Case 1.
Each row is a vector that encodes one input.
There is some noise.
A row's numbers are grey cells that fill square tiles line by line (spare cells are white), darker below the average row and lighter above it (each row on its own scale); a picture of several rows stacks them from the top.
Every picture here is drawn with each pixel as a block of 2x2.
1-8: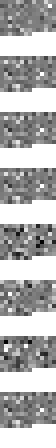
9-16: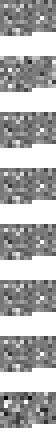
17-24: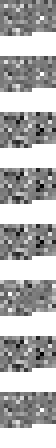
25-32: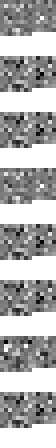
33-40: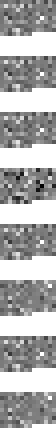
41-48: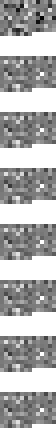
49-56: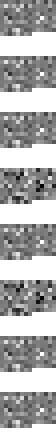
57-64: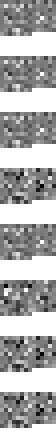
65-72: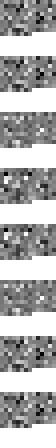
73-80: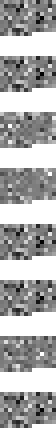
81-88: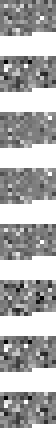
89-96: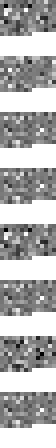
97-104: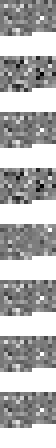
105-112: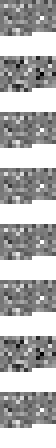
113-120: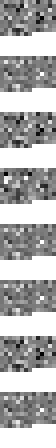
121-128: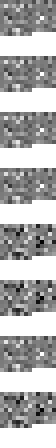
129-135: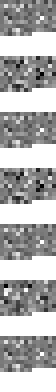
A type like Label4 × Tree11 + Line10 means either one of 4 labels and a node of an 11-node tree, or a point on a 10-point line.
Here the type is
Label5.
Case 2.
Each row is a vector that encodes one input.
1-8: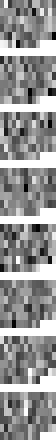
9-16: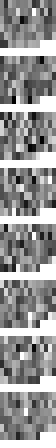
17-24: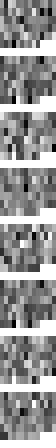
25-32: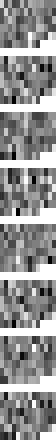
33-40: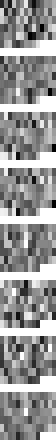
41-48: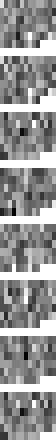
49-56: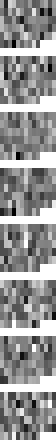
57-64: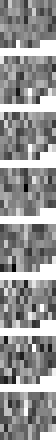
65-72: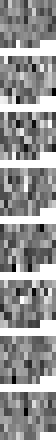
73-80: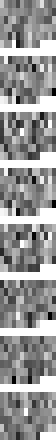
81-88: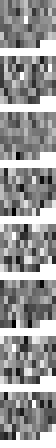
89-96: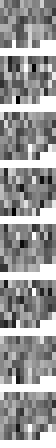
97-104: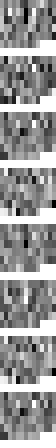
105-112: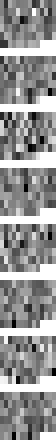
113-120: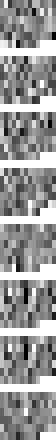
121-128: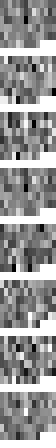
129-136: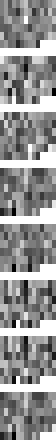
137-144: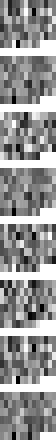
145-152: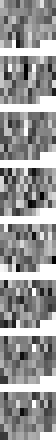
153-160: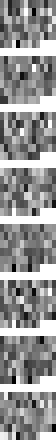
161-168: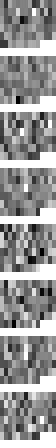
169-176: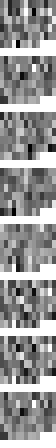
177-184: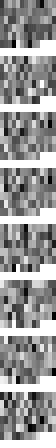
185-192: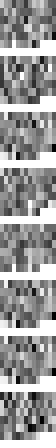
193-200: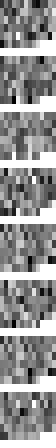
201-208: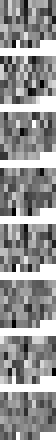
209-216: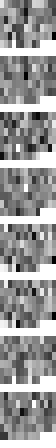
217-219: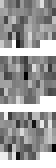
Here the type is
Bool × Bool × Bool × Bool × Bool.
